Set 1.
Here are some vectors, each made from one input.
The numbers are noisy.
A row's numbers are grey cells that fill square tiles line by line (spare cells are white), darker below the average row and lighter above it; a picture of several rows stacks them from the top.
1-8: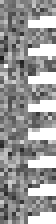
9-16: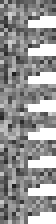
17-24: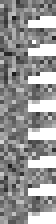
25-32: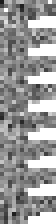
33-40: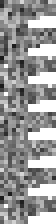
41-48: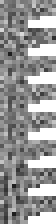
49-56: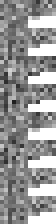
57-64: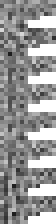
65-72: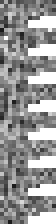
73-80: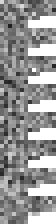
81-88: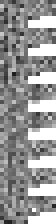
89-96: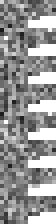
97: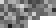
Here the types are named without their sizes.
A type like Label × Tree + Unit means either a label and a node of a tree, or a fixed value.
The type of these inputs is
Line.
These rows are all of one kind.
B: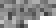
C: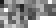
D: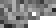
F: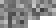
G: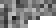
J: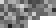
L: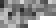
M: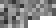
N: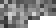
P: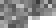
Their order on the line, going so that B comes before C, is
M, G, N, D, J, P, F, B, L, C.
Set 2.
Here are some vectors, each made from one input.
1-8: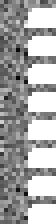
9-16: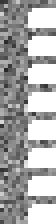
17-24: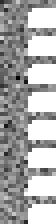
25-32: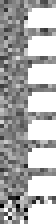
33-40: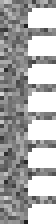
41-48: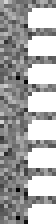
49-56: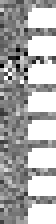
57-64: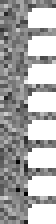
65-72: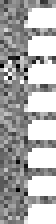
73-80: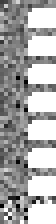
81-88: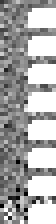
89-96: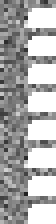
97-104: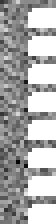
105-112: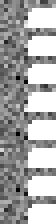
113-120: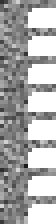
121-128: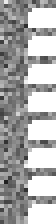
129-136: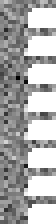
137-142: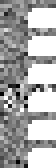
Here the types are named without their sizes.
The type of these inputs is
Circle + Unit.
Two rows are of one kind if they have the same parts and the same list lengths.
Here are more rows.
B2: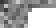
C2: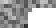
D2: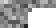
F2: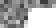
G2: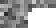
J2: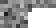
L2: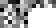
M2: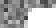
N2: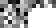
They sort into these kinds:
B2, C2, D2, F2, G2, J2, M2
L2, N2

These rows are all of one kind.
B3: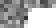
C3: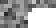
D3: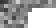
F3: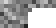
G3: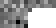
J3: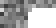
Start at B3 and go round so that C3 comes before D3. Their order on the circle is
B3, J3, F3, G3, C3, D3.
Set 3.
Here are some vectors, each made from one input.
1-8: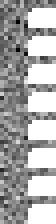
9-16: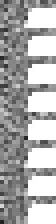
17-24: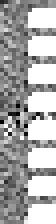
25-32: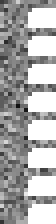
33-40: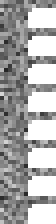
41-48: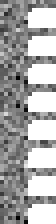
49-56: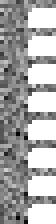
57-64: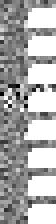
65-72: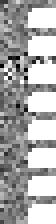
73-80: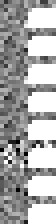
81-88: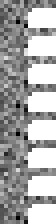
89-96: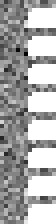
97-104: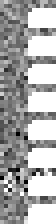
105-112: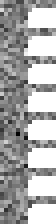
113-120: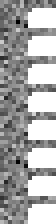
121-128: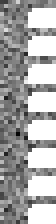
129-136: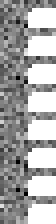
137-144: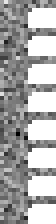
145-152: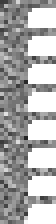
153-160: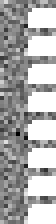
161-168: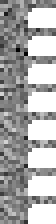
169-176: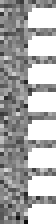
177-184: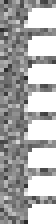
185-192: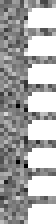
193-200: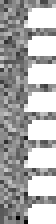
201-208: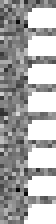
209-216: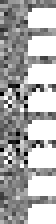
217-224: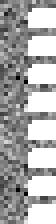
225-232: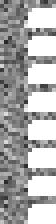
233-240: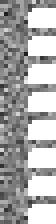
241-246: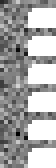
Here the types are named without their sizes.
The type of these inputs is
Circle + Unit.
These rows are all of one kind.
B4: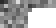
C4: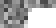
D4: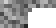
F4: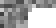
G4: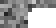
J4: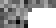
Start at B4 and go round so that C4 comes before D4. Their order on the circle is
B4, C4, F4, D4, J4, G4.
